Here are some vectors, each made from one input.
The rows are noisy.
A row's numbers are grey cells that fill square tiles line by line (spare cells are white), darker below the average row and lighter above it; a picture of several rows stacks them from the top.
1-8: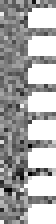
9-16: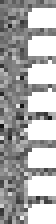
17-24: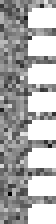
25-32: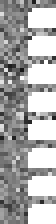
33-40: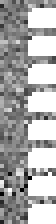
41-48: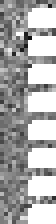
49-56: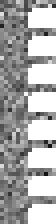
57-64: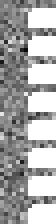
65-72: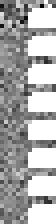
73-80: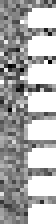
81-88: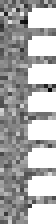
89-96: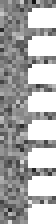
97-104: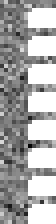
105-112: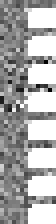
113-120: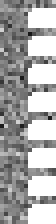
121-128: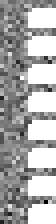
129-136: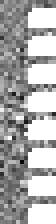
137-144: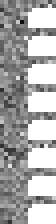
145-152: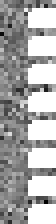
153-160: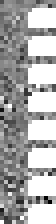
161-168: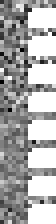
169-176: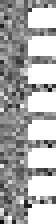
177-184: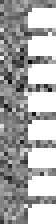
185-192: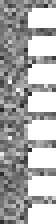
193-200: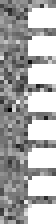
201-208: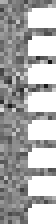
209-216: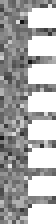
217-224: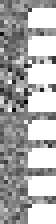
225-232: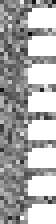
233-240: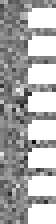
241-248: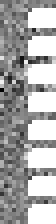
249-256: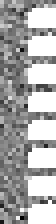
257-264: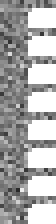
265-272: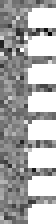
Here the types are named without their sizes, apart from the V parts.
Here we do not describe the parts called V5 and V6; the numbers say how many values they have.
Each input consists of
either a point on a line, or a true/false value and a value of V6, or a value of V5.
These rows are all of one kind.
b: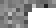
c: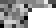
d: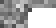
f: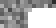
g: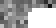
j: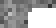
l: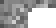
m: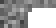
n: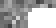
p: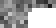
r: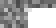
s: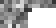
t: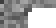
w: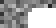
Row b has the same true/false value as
d, s and t.
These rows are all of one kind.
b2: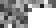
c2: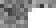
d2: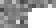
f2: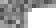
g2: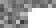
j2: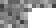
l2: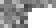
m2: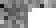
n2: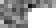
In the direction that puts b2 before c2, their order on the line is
n2, l2, d2, f2, g2, j2, b2, m2, c2.
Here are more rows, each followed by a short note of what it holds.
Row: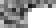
a point on a line
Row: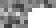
a value of V5
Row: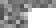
a point on a line
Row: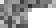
a point on a line
